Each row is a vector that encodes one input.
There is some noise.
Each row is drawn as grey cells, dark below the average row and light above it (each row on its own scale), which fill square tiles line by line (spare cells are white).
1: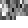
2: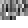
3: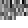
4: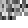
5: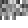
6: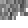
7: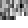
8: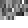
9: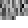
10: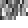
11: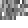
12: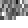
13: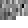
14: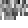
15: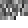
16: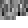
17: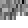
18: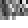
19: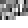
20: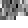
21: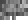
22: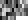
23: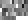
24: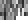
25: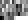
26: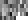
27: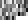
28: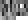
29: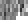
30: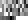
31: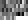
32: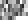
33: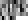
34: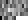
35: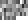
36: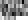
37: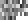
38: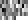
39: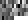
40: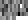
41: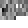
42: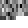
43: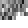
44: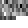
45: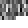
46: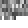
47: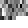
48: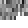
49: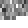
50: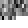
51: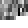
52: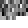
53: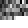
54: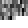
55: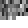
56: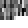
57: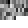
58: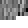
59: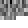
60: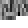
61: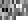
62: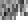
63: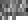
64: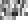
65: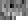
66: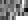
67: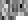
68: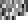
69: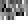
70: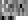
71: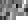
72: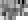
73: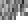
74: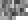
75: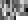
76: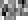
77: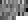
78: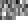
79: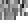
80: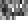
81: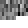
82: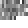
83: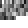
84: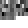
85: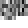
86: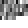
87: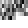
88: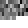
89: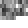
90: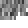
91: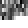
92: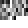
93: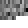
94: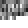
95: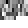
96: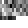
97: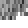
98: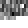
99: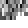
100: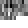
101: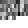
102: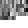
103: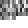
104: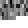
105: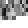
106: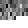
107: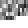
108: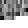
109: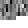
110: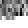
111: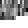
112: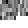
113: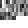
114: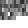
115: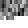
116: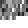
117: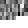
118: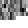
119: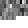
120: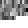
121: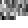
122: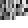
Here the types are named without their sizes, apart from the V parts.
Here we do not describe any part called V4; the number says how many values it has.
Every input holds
a point on a circle, together with either a point on a line, or a value of V4.
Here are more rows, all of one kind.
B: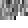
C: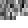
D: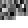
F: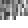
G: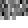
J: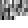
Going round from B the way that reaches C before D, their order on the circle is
B, C, G, D, J, F.
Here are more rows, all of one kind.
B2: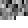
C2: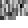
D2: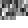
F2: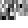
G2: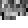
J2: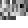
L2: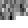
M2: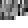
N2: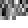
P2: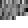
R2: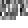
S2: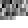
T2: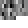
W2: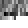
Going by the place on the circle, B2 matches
G2, N2 and T2.
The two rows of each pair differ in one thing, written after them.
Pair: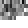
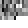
the place on the circle
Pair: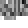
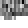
the place on the line
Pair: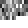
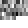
the place on the circle
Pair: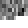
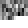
the place on the line
